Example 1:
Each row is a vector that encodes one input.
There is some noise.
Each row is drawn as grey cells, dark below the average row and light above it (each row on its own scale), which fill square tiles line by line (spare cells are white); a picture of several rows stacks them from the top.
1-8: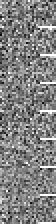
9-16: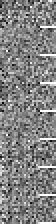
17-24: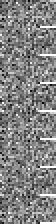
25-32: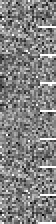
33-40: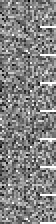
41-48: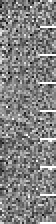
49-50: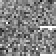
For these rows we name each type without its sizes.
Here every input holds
a point on a line.
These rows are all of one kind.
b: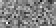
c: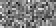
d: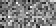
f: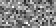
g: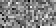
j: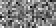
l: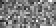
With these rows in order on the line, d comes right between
g and l.
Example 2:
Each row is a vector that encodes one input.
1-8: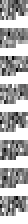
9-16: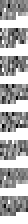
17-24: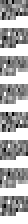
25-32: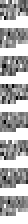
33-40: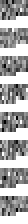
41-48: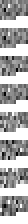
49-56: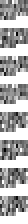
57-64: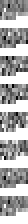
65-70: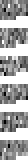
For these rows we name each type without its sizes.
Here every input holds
a point on a line.
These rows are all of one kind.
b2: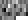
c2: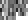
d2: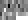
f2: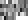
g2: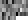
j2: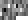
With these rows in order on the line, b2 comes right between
f2 and j2.
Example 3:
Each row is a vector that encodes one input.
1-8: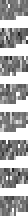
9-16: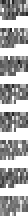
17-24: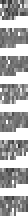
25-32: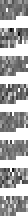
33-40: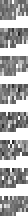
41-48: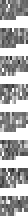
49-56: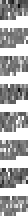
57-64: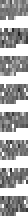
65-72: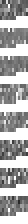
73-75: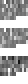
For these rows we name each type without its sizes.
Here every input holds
a label.
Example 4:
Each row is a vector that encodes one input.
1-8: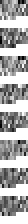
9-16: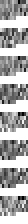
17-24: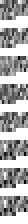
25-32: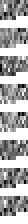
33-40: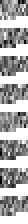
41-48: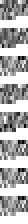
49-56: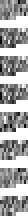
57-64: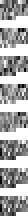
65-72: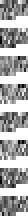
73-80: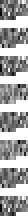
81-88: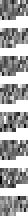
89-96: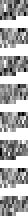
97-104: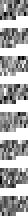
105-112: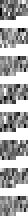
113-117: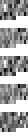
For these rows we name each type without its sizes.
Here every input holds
a point on a line.
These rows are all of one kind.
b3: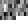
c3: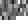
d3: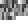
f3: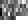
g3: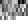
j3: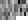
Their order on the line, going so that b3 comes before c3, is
g3, j3, b3, f3, c3, d3.
